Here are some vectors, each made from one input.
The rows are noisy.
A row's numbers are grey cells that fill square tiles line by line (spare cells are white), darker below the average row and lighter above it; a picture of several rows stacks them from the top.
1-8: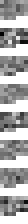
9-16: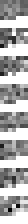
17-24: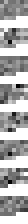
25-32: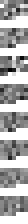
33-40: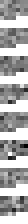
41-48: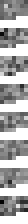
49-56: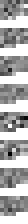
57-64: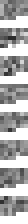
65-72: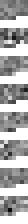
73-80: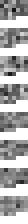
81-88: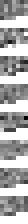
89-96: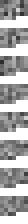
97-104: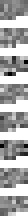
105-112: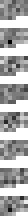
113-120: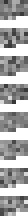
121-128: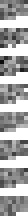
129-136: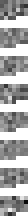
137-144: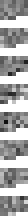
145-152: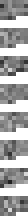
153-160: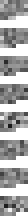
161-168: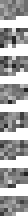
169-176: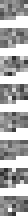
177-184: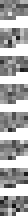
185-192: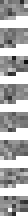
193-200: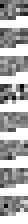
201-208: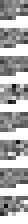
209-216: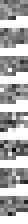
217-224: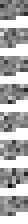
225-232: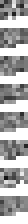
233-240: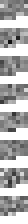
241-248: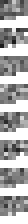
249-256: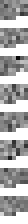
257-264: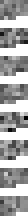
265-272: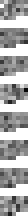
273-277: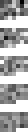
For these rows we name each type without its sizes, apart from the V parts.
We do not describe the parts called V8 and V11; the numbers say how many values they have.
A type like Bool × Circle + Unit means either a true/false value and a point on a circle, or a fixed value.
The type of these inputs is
Label + (Line + V8) × (Line + V11).
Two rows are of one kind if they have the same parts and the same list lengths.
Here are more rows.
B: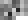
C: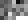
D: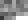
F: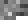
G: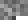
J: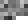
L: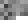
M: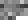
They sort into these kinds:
B, D, M
C
F
G
J, L

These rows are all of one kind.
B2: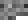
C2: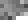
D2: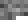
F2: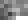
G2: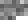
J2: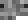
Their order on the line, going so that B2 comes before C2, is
F2, D2, B2, J2, G2, C2.
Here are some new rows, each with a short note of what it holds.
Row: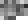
a point on each of two lines
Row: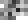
a value of V8 and a value of V11
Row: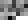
a value of V8 and a value of V11
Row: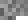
a value of V8 and a value of V11
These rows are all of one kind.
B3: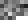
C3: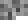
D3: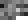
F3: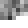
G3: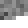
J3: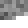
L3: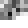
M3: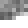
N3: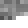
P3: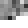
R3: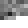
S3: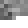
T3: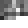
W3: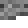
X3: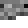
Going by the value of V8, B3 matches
G3, L3, R3 and T3.
